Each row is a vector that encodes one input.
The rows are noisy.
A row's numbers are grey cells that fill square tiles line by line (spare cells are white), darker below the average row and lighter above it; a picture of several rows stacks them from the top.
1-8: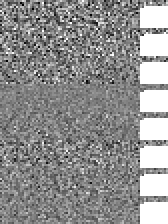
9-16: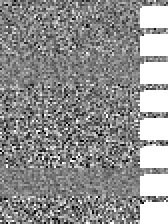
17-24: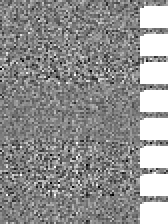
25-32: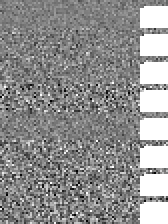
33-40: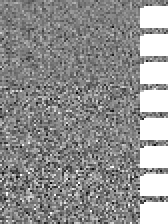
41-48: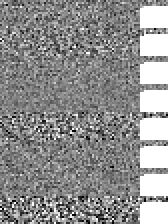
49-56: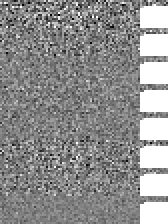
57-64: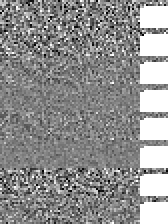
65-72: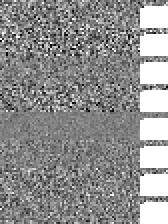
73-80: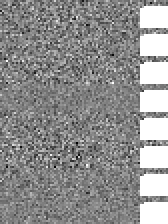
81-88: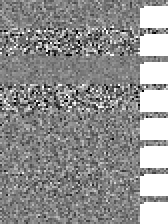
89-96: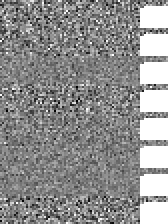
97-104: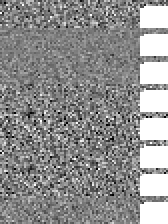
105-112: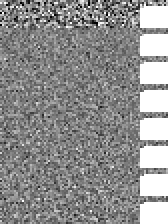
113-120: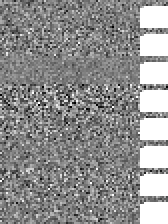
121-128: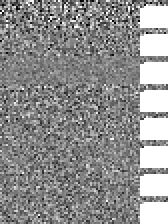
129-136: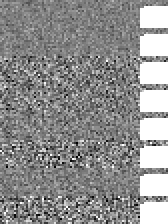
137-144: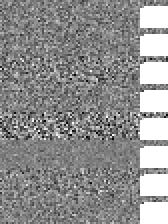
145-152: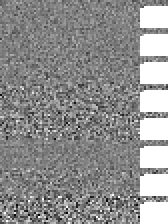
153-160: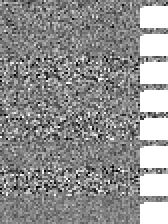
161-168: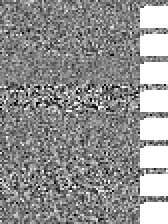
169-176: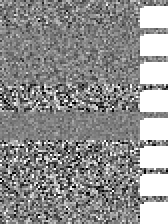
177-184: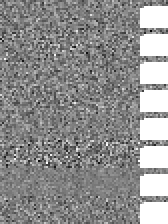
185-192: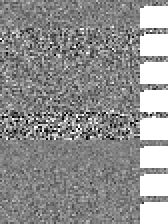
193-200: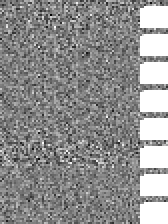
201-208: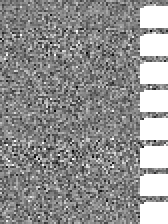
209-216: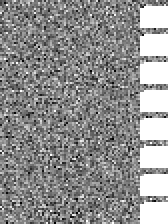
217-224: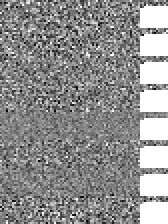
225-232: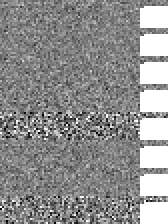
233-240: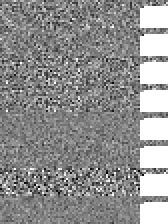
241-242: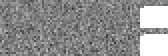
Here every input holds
a point on an 8-point circle, together with either a point on an 8-point circle and a point on a 7-point line, or a point on a 5-point line.
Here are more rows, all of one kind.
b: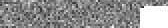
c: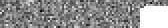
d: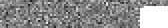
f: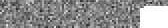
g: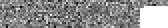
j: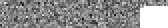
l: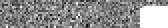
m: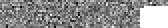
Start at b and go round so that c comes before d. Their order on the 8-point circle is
b, c, f, g, j, d, l, m.
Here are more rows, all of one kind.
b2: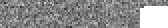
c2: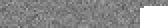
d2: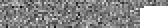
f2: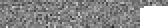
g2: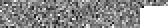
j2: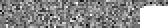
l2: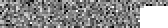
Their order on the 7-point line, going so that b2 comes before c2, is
d2, l2, f2, g2, b2, j2, c2.
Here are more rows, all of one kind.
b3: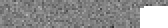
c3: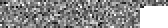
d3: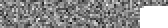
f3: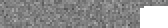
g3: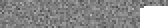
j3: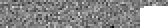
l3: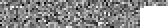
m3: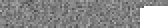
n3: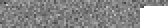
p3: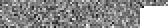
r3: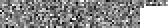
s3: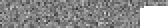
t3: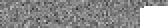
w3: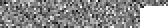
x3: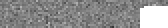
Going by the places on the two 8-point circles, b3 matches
g3, l3, s3 and t3.
